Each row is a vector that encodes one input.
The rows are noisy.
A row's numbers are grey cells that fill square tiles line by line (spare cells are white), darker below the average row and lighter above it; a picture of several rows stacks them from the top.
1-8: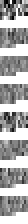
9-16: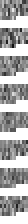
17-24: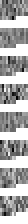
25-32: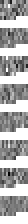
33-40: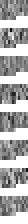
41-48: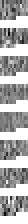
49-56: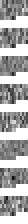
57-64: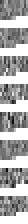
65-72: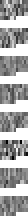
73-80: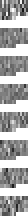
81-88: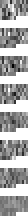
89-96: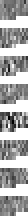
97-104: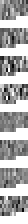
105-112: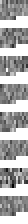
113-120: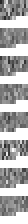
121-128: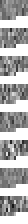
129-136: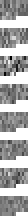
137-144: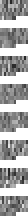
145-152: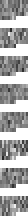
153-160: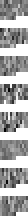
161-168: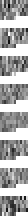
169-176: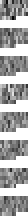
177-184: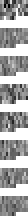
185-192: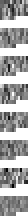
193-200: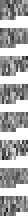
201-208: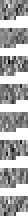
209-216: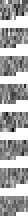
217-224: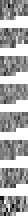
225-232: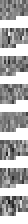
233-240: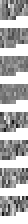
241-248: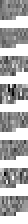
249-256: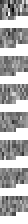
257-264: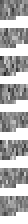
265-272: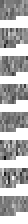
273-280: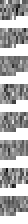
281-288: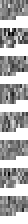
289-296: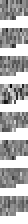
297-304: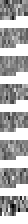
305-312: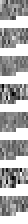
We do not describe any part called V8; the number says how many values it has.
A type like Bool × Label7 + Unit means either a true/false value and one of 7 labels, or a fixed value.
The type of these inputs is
Bool × Circle10 + Tree16 + V8.
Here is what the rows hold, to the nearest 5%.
About 25% of them hold a point on a 10-point circle and a true/false value. About 45% of them hold a node of a 16-node tree. The rest hold a value of V8.
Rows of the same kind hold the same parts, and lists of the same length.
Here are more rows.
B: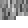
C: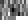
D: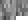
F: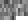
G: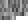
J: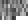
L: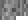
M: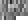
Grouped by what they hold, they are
B, D, F
C, J, L, M
G

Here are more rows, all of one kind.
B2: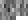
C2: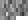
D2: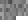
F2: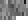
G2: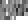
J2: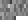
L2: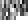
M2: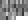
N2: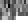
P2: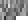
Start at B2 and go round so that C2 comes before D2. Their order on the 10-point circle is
B2, P2, F2, G2, C2, N2, L2, J2, D2, M2.
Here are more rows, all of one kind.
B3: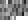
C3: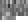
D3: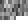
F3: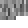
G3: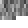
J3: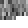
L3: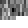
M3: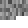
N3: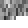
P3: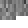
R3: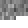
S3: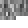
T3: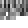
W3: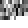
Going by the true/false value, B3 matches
G3, J3, M3 and P3.
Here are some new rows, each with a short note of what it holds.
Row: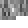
a node of a 16-node tree
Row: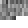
a value of V8
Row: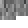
a point on a 10-point circle and a true/false value
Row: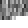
a node of a 16-node tree
